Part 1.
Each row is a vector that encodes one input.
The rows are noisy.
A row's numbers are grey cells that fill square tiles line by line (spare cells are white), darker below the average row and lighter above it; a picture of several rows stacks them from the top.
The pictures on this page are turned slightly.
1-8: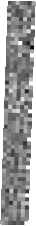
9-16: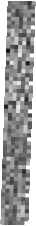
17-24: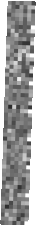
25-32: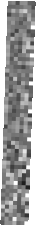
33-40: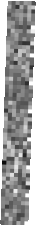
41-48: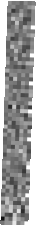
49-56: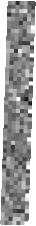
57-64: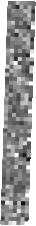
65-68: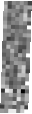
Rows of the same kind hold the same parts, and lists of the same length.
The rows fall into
2 kinds.
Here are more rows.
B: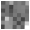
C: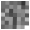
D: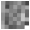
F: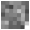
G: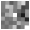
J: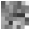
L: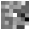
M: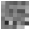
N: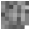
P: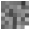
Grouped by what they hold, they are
B, C, D, F, M, N, P
G, J, L

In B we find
three true/false values.
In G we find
one of 5 labels.
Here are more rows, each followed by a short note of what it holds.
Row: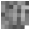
three true/false values
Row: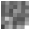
three true/false values
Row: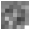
three true/false values
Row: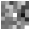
one of 5 labels
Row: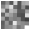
one of 5 labels
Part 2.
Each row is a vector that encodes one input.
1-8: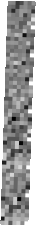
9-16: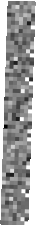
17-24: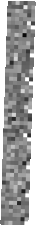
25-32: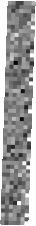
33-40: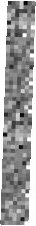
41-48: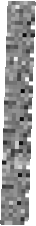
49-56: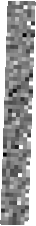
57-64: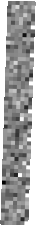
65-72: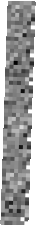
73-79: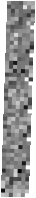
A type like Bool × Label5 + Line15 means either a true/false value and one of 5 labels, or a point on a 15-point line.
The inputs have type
List2(Line4).
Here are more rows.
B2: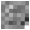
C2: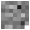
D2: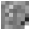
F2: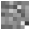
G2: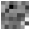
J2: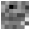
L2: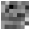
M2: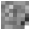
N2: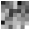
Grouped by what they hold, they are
B2, C2, D2, M2
F2, G2, J2, L2
N2

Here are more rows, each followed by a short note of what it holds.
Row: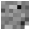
a list of one item
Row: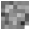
a list of one item
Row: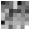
the empty list
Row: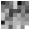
the empty list
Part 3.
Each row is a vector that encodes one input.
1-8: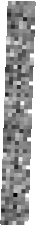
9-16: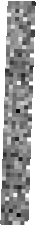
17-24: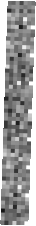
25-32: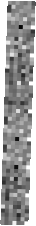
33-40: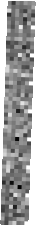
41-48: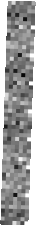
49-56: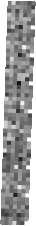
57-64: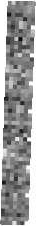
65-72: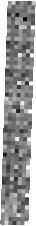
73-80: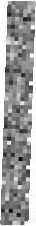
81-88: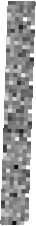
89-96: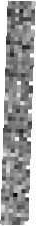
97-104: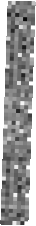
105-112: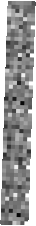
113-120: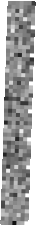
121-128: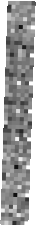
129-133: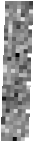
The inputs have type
Bool × Circle9.
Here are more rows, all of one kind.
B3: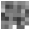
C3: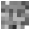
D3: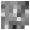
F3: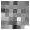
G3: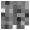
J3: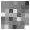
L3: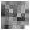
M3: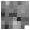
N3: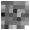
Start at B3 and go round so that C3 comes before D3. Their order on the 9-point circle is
B3, G3, N3, F3, L3, M3, C3, D3, J3.
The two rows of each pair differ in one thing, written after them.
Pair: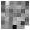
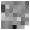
the place on the 9-point circle
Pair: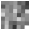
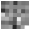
the place on the 9-point circle
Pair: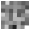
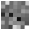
the true/false value
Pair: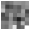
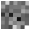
the place on the 9-point circle
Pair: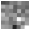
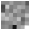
the place on the 9-point circle
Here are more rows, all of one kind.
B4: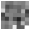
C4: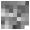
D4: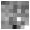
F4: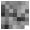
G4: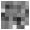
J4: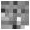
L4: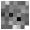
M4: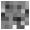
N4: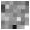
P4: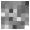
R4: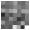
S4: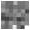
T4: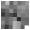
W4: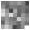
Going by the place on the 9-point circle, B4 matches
C4, G4, M4 and W4.
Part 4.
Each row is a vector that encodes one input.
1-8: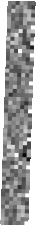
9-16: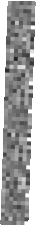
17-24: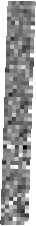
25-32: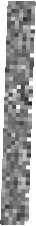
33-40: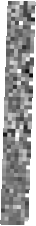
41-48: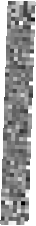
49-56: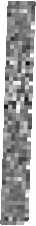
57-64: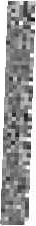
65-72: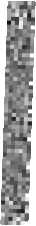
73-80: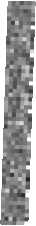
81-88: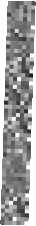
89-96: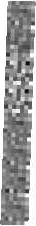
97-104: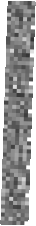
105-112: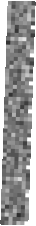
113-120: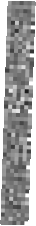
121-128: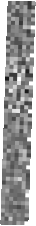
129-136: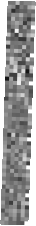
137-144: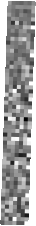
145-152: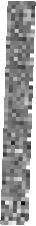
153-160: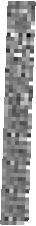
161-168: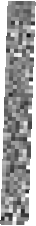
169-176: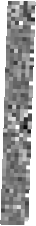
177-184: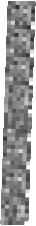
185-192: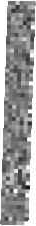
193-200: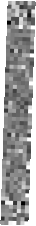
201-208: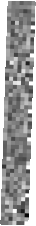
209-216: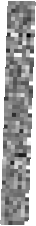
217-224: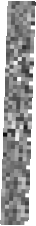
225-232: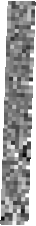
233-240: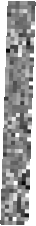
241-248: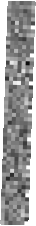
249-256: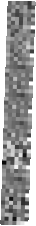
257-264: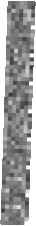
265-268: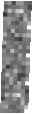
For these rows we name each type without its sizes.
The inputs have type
Bool × Bool × Bool + Label.
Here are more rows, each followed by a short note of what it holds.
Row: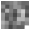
three true/false values
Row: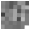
three true/false values
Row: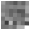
three true/false values
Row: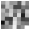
a label
